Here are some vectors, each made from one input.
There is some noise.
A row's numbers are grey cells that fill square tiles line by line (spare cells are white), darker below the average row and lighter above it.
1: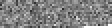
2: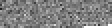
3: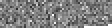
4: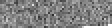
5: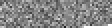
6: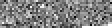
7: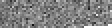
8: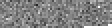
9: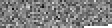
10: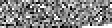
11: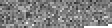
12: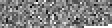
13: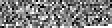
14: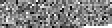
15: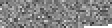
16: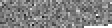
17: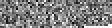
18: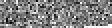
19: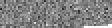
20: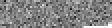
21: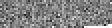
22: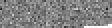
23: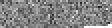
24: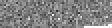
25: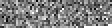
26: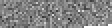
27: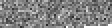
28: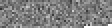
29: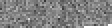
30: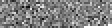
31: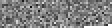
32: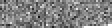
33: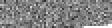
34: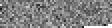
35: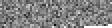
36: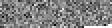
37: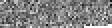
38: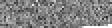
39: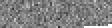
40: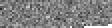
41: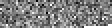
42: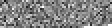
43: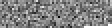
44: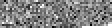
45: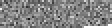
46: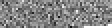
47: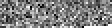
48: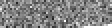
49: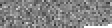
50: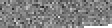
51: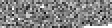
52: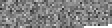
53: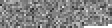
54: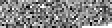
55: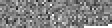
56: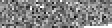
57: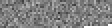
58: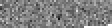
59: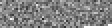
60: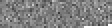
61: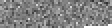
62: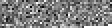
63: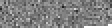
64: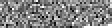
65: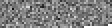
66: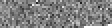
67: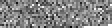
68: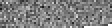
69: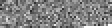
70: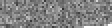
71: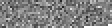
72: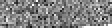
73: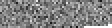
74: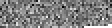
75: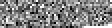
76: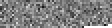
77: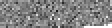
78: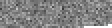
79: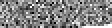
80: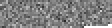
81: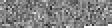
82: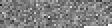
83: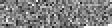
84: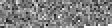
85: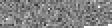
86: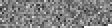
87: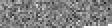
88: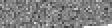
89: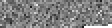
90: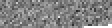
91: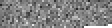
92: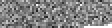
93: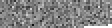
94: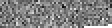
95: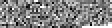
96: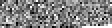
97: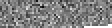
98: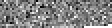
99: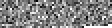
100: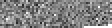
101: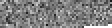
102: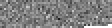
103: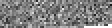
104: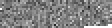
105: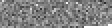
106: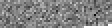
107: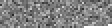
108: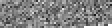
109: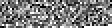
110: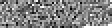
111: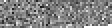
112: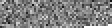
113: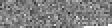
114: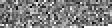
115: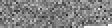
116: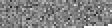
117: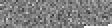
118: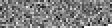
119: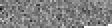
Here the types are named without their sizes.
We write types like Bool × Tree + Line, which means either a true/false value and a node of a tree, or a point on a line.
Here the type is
(Circle + Unit) × Line.
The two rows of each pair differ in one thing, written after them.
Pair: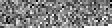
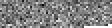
the place on the line
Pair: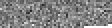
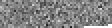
the place on the circle
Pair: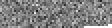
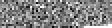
the place on the line
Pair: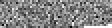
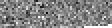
the place on the line
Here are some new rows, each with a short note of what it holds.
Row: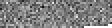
a point on a line
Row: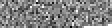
a point on a circle and a point on a line
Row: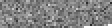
a point on a line
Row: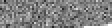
a point on a line
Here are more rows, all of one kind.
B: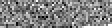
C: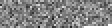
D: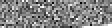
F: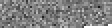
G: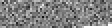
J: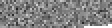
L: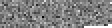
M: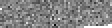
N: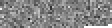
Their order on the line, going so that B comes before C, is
L, F, B, C, M, D, G, J, N.
